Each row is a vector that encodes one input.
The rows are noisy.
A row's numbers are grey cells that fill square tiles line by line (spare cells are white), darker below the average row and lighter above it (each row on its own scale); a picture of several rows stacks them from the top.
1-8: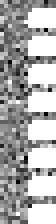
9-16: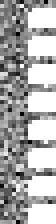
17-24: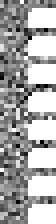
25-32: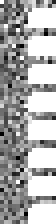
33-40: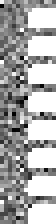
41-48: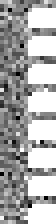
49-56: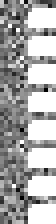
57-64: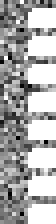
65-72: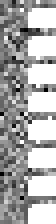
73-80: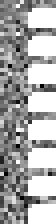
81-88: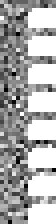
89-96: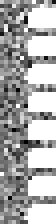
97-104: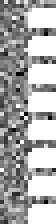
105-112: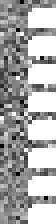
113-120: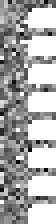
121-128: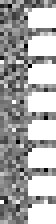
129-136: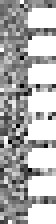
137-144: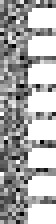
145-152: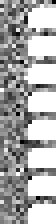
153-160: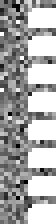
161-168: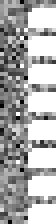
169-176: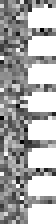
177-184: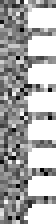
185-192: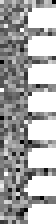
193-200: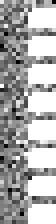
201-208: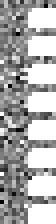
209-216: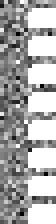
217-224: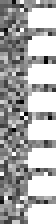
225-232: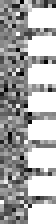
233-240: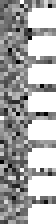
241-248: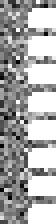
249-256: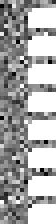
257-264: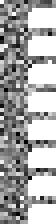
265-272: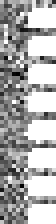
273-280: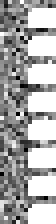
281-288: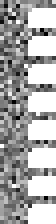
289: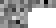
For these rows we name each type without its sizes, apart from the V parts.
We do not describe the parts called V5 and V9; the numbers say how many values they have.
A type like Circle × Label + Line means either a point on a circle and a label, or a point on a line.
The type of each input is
Bool × Circle + (List(V5) + Tree) × V9.
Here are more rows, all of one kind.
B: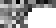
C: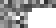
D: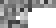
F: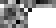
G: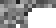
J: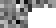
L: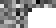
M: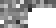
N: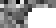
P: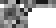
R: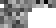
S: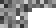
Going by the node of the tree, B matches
C, G, L and S.
